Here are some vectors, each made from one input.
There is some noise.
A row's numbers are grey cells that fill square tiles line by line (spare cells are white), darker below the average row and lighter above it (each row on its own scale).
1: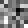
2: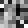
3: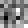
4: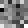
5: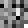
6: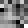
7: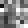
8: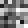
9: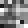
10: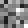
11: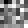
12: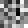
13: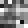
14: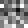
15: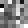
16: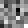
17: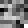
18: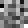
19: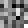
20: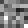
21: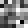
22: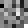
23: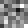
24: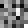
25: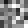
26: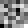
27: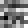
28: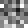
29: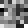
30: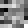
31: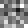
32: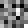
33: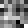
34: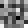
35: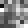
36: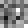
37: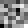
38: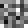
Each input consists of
a point on a 5-point line and a true/false value.
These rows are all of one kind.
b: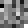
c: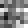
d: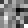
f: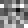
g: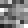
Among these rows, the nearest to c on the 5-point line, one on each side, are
f and g.
